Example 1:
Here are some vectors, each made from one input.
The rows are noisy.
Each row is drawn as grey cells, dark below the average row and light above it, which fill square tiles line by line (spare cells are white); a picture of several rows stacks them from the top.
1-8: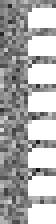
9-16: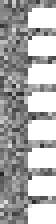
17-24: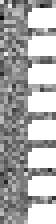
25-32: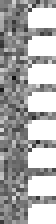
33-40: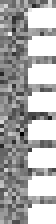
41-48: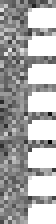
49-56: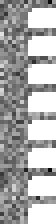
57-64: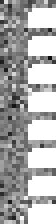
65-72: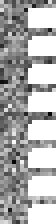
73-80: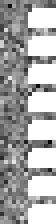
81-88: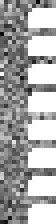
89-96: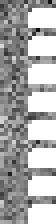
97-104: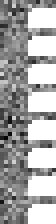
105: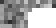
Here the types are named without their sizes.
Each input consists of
a node of a tree.
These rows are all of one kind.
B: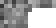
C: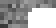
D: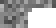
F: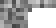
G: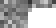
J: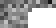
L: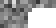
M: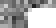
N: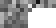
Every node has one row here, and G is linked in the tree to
L.
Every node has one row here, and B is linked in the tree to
C, F and J.
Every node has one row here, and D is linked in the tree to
C and M.
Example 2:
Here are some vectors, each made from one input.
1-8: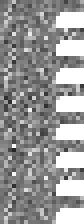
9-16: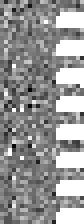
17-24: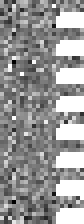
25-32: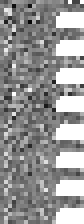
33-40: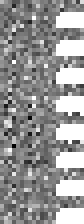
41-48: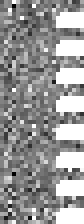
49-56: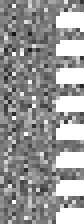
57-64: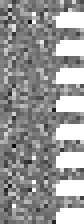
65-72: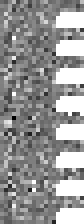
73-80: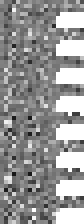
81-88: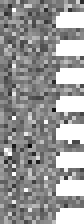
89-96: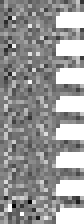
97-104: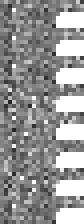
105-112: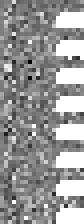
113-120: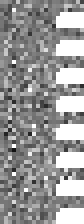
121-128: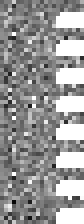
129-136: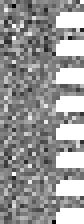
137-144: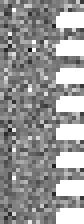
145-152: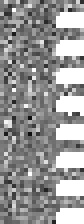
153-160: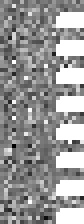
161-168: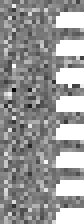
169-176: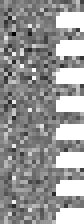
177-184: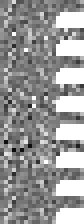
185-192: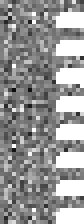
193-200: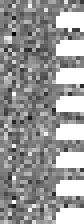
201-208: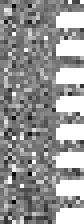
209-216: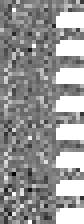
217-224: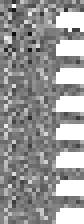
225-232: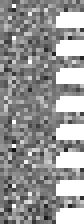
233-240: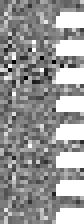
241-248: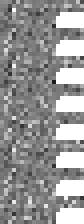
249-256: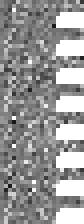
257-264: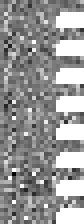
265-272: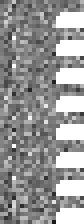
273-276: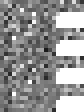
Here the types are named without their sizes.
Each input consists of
a point on a circle.
